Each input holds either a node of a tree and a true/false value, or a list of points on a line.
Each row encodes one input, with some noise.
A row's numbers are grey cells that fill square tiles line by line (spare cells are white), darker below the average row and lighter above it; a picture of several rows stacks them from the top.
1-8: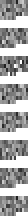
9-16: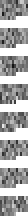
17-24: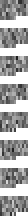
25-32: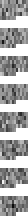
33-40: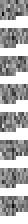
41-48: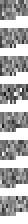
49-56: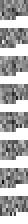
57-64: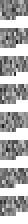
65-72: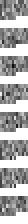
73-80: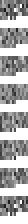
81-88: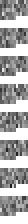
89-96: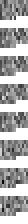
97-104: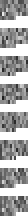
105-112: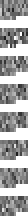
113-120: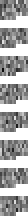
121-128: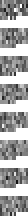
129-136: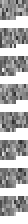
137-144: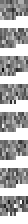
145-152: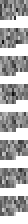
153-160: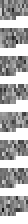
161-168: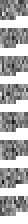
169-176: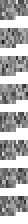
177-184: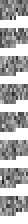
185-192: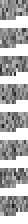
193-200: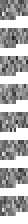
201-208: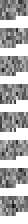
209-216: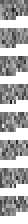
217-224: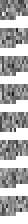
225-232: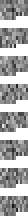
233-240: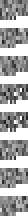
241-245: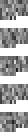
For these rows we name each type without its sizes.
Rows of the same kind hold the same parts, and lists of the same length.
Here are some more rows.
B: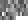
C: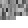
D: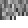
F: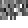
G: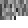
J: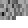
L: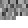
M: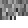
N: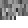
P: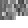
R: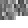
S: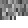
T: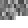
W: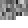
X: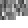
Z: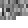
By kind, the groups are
B, P, R, T, X
C, J, L, W, Z
D, G, M, N, S
F

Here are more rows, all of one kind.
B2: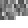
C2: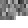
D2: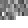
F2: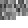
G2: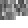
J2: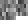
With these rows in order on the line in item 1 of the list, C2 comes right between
D2 and J2.
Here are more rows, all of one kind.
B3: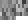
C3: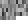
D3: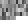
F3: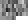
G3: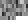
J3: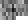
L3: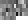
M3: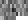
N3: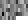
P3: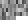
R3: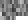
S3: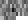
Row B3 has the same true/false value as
J3, M3, R3 and S3.
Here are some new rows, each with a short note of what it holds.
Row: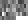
a list of two items
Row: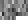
a node of a tree and a true/false value
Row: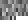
a list of one item
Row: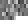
a list of two items
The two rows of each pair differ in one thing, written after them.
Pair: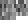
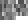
the place on the line in item 1 of the list
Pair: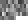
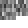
the place on the line in item 1 of the list
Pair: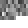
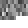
the place on the line in item 2 of the list
